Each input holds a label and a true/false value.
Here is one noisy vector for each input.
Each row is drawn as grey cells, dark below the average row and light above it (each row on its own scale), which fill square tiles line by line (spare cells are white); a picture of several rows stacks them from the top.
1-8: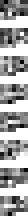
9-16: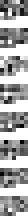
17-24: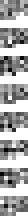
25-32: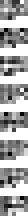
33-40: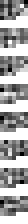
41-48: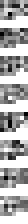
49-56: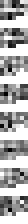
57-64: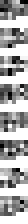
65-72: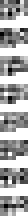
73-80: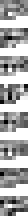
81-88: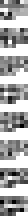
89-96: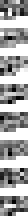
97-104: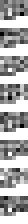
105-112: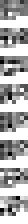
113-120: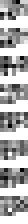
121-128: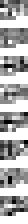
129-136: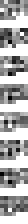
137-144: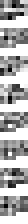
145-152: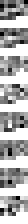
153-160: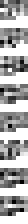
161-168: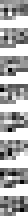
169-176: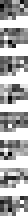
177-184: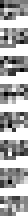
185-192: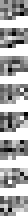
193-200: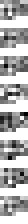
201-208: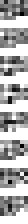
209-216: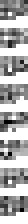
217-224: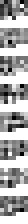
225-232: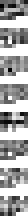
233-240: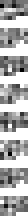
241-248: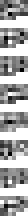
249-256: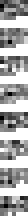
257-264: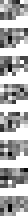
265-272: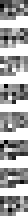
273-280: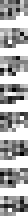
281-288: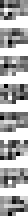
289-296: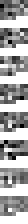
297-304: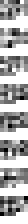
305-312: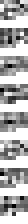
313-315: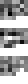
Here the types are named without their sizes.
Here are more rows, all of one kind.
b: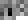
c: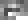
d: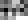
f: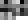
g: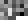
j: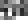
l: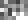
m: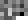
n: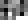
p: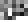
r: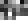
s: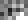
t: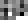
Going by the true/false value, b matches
l and s.
